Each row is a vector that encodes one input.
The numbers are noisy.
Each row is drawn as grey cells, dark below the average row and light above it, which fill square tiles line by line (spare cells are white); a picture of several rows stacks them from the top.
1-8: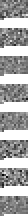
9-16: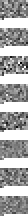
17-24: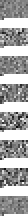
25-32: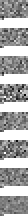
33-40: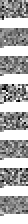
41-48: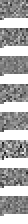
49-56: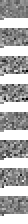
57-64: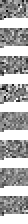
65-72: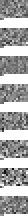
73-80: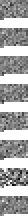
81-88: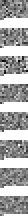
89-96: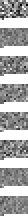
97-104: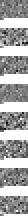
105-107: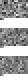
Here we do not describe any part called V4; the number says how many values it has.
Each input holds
a true/false value, together with either one of 5 labels and a value of V4, or a point on a 5-point line.
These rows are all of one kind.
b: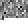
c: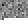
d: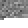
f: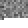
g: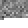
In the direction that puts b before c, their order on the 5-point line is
f, b, c, d, g.
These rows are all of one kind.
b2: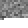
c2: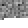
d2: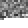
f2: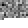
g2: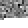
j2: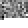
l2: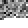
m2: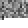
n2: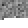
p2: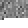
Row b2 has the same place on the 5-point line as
c2, d2, g2 and n2.
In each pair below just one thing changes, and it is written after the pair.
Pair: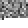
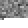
the place on the 5-point line
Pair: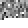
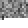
the true/false value
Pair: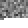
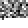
the place on the 5-point line
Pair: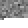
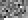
the place on the 5-point line
